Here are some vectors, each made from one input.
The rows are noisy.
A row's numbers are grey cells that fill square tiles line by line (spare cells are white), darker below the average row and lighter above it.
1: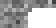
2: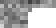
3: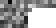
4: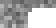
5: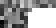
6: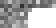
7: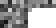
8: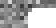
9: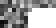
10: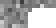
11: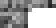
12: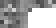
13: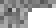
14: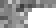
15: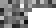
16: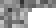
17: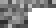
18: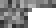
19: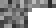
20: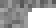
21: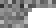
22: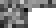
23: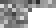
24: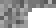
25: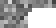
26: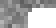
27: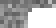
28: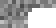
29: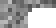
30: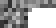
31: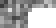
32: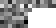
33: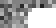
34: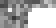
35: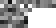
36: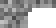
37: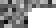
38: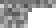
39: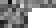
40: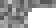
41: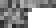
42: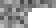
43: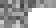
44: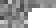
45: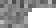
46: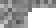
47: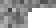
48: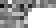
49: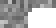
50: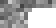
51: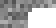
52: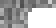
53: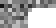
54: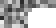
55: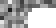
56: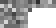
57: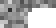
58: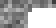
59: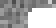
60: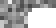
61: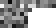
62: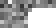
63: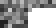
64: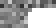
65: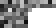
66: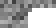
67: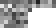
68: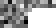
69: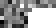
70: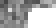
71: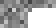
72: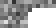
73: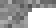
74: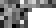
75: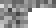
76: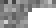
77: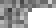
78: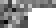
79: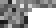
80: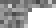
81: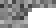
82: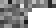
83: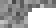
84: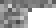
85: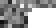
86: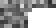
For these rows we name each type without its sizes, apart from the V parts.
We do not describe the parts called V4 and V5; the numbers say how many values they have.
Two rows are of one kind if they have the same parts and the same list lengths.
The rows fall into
2 kinds.
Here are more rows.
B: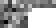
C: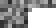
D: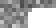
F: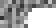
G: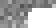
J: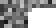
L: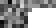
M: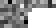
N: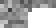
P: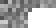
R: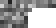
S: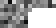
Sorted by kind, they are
B, C, J, L, M, R, S
D, F, G, N, P

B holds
a point on each of two lines.
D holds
a true/false value, a value of V4 and a value of V5.
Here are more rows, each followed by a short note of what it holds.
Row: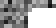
a point on each of two lines
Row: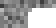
a true/false value, a value of V4 and a value of V5
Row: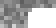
a true/false value, a value of V4 and a value of V5
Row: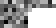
a point on each of two lines
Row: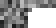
a point on each of two lines
